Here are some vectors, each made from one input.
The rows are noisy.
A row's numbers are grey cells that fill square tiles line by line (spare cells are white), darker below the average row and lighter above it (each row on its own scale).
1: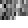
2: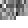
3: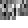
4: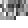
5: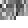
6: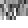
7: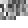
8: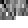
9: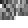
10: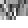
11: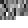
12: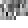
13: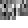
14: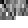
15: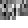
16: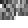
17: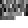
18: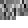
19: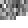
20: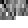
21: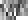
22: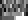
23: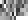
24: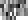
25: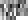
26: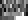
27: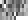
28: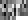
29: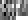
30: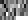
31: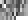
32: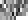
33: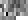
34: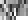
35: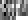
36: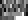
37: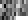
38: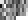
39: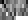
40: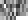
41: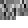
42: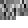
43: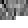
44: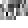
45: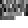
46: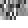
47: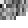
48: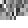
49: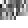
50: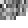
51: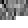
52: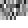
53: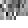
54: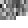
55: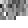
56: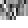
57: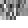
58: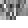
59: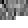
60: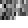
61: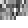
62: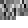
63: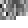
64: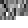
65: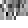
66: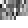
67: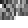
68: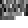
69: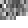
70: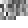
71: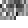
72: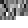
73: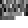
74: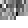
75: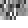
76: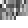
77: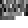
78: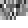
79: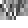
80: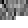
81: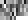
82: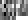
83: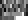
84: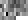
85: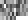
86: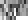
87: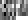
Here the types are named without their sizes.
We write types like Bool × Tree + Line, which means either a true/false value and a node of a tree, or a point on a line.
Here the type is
Circle + Line × Line + Unit.
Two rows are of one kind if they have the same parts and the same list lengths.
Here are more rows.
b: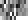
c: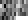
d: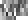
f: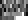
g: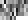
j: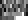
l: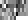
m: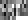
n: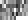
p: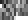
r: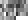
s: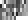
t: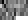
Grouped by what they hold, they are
b, d, g, l, n, r, s
c, m, p, t
f, j

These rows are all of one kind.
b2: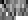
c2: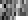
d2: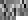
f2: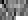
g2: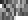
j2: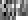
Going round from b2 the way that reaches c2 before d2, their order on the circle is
b2, g2, c2, j2, d2, f2.
